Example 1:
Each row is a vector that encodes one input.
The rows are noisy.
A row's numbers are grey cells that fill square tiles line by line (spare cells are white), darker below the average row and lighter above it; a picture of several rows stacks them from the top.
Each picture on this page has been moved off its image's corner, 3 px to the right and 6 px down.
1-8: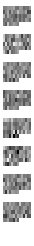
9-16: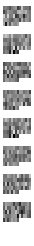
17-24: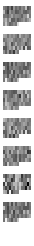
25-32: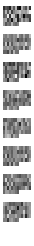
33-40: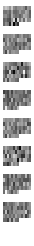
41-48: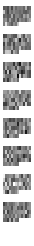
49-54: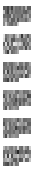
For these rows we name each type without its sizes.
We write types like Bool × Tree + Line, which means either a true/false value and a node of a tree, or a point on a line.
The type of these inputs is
Tree.
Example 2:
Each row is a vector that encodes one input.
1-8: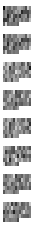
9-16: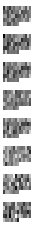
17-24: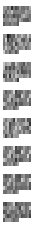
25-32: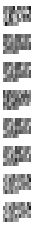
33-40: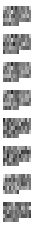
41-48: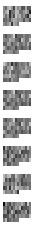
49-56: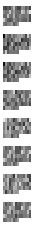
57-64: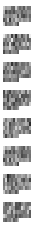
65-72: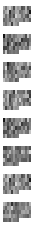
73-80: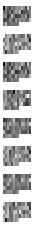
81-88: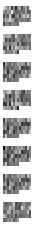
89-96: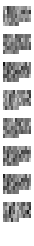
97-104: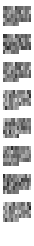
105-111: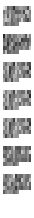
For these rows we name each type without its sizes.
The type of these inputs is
Tree.
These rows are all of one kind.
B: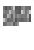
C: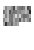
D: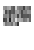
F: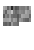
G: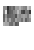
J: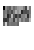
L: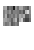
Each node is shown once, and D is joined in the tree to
C.
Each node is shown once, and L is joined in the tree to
C, F and G.
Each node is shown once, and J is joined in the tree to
G.
